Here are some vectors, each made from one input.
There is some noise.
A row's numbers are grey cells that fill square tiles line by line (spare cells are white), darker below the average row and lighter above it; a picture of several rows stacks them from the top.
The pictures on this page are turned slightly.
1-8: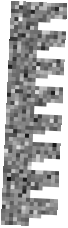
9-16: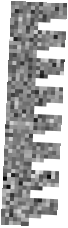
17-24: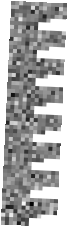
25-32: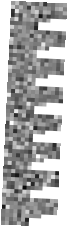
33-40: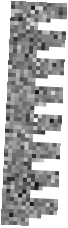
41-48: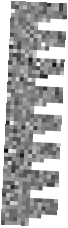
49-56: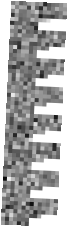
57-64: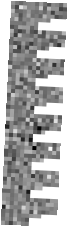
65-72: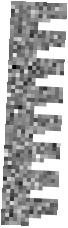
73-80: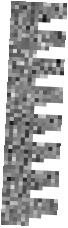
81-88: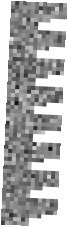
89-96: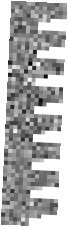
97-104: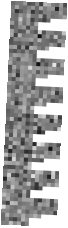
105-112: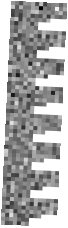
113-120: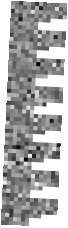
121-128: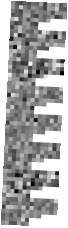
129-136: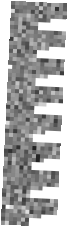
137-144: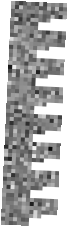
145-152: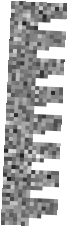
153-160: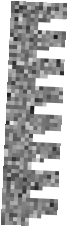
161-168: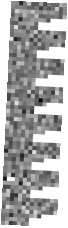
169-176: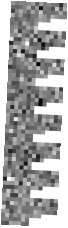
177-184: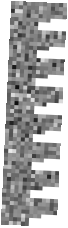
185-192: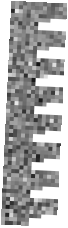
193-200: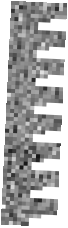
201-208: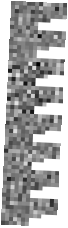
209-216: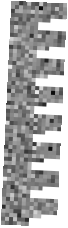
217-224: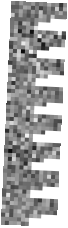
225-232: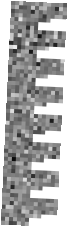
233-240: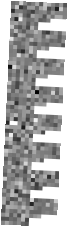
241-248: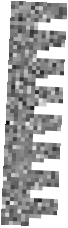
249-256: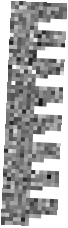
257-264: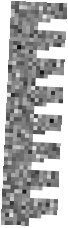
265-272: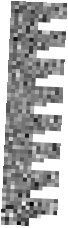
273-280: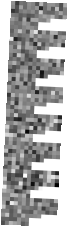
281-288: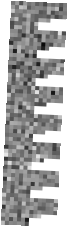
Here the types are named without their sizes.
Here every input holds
a list of points on a line.
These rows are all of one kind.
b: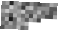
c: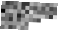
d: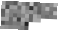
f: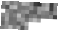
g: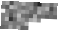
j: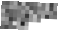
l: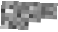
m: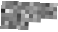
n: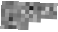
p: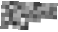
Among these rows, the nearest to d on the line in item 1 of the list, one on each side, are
m and n.
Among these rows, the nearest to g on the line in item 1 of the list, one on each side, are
b and f.
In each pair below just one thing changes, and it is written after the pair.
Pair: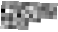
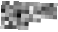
the place on the line in item 2 of the list
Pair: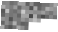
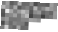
the place on the line in item 2 of the list
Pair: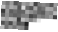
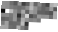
the place on the line in item 2 of the list
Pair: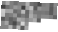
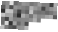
the place on the line in item 1 of the list
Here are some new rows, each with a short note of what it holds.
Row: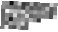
a list of two items
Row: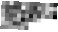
the empty list
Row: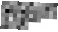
a list of one item
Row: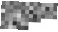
a list of one item
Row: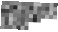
a list of one item
